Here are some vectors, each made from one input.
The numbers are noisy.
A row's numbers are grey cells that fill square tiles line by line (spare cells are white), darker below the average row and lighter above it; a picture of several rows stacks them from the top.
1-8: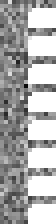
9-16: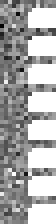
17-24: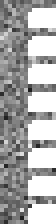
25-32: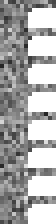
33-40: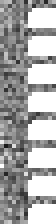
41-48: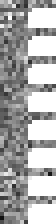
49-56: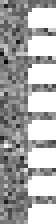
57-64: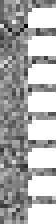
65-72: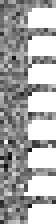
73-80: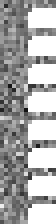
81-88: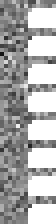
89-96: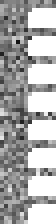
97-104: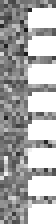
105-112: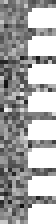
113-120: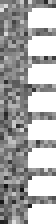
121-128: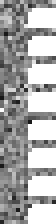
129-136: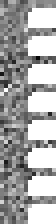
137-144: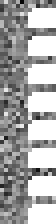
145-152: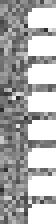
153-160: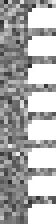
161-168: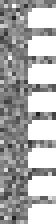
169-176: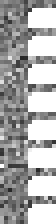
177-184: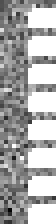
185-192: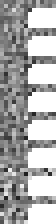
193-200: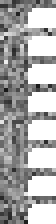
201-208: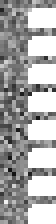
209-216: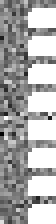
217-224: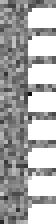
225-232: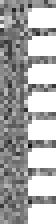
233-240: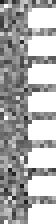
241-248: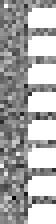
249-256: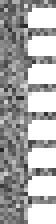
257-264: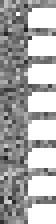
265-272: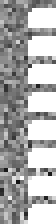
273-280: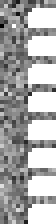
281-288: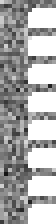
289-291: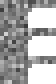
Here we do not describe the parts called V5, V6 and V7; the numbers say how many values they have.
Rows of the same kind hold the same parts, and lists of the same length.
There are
6 kinds of row.
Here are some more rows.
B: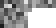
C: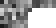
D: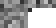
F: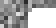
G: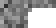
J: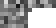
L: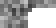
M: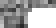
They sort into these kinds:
B
C, F
D
G, M
J
L

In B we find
a point on a 10-point circle, three true/false values and a value of V6.
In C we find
a point on a 10-point circle, a node of a 10-node tree and a value of V6.
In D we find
three true/false values, a value of V6 and a value of V7.
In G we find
a value of V5 and a value of V7.
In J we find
a node of a 10-node tree, a value of V6 and a value of V7.
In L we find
a point on a 10-point circle and a value of V5.
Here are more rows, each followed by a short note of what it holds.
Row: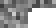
a point on a 10-point circle, three true/false values and a value of V6
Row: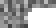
a point on a 10-point circle and a value of V5
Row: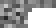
a node of a 10-node tree, a value of V6 and a value of V7
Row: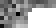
a point on a 10-point circle, three true/false values and a value of V6
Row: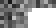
three true/false values, a value of V6 and a value of V7
